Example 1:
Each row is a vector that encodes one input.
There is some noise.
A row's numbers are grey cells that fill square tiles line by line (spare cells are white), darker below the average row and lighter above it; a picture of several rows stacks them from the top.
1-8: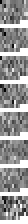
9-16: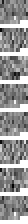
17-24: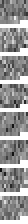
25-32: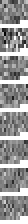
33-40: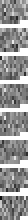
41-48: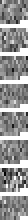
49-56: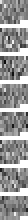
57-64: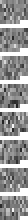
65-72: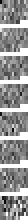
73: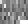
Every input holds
a list of up to two points on a 9-point circle.
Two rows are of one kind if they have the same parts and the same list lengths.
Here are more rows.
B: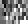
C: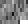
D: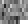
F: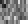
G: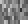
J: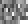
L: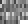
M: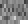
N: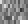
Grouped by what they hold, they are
B
C, G, M, N
D, F, J, L

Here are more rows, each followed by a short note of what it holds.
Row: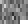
a list of one item
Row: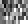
the empty list
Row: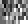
the empty list
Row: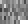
a list of one item
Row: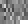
a list of one item
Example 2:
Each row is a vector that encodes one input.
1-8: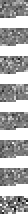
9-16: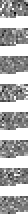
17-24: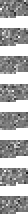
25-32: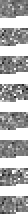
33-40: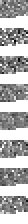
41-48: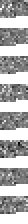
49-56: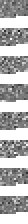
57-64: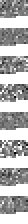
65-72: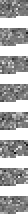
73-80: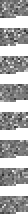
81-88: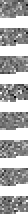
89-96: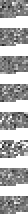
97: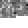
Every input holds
a list of up to two items, each a point on a 4-point line and a point on a 5-point line.
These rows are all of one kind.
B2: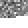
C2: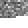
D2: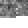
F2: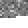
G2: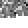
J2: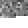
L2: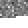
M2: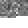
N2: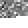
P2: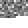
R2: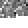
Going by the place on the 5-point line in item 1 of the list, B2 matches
G2, N2 and R2.
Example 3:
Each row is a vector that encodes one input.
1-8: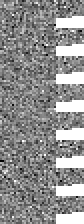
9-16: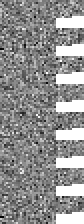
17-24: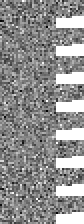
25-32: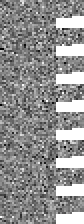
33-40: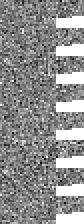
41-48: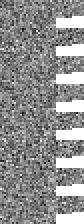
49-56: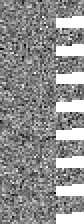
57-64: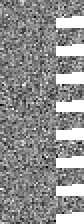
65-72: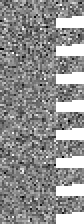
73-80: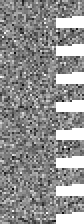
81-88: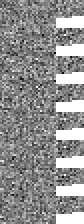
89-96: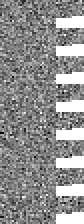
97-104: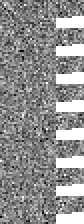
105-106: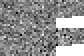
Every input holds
a true/false value, together with either a point on an 8-point circle, or a fixed value.
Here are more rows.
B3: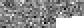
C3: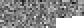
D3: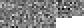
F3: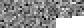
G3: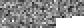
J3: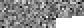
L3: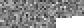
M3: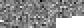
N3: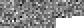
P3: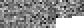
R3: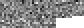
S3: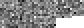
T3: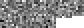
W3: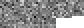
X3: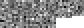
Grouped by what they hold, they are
B3, C3, D3, F3, G3, J3, L3, M3, N3, P3, R3, S3, W3
T3, X3

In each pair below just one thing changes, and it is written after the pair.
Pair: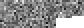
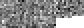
the true/false value
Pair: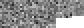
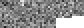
the place on the 8-point circle
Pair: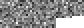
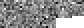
the true/false value
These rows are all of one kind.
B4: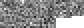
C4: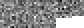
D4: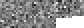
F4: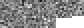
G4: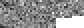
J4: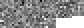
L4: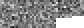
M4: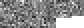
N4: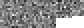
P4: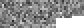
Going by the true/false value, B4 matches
G4, M4 and P4.
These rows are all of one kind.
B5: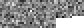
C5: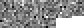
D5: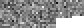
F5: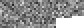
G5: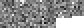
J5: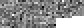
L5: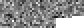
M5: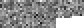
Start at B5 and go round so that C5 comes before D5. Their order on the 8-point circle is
B5, C5, J5, G5, F5, D5, M5, L5.
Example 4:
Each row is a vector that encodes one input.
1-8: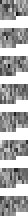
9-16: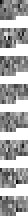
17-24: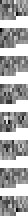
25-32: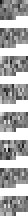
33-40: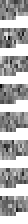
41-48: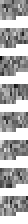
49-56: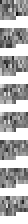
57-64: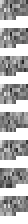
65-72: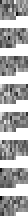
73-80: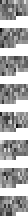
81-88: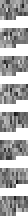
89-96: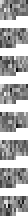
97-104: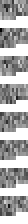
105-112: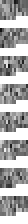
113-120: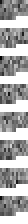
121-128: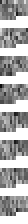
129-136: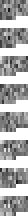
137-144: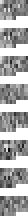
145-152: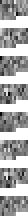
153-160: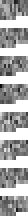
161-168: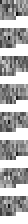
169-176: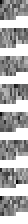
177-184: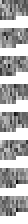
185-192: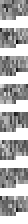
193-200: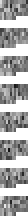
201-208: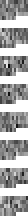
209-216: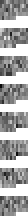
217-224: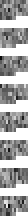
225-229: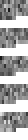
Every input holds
a point on a 10-point line and a true/false value.
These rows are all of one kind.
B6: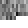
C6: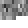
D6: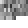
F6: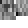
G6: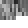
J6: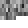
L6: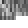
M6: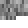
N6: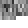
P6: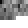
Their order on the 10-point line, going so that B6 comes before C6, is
J6, M6, B6, P6, F6, N6, C6, D6, G6, L6.
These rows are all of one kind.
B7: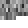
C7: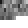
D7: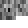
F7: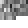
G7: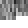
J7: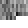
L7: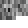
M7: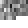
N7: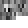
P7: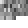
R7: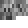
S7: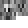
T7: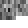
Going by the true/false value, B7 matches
F7, J7, M7 and P7.
